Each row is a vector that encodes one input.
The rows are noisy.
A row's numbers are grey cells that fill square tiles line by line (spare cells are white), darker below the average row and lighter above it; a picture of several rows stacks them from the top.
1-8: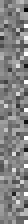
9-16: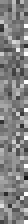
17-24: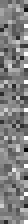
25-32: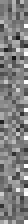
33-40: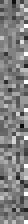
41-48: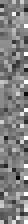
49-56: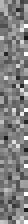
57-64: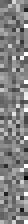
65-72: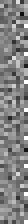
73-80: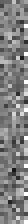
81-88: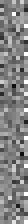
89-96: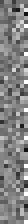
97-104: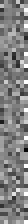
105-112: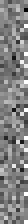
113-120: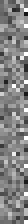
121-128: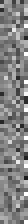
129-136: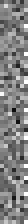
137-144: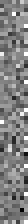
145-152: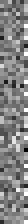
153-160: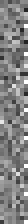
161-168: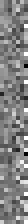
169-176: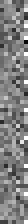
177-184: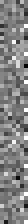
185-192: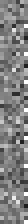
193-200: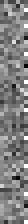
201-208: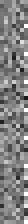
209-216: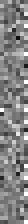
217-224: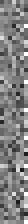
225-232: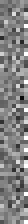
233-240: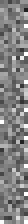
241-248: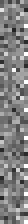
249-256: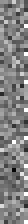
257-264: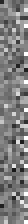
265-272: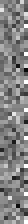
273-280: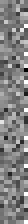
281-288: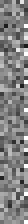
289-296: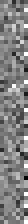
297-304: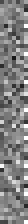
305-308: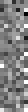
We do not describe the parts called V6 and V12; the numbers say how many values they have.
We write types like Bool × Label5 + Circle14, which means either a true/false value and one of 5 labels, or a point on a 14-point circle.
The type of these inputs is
Bool × Bool × Bool × Bool × (Label7 × V6 + V12).
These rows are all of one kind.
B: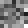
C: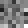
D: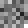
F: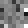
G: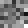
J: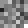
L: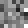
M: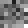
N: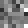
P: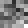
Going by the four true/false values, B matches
D, G and J.
